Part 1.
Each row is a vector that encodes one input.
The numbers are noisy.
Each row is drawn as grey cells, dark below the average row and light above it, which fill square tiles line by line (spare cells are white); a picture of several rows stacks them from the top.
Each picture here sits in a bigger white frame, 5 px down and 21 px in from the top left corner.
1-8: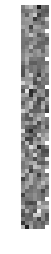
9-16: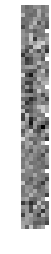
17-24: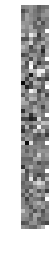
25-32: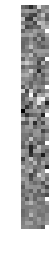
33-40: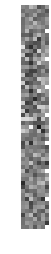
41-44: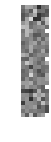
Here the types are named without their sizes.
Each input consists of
a list of points on a line.
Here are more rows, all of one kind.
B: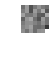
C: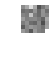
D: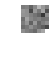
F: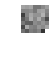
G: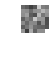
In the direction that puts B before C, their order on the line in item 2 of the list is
G, B, D, F, C.
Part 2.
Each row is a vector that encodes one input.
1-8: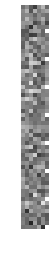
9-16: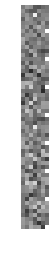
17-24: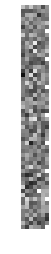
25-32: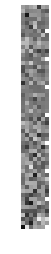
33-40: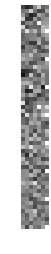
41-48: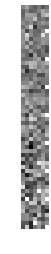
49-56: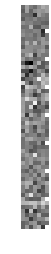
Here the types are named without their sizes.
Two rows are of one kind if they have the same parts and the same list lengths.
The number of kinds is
3.
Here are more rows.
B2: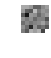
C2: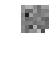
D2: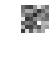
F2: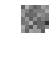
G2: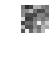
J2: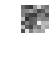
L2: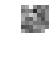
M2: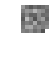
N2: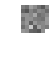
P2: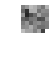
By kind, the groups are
B2, C2, F2, L2
D2, G2, J2
M2, N2, P2

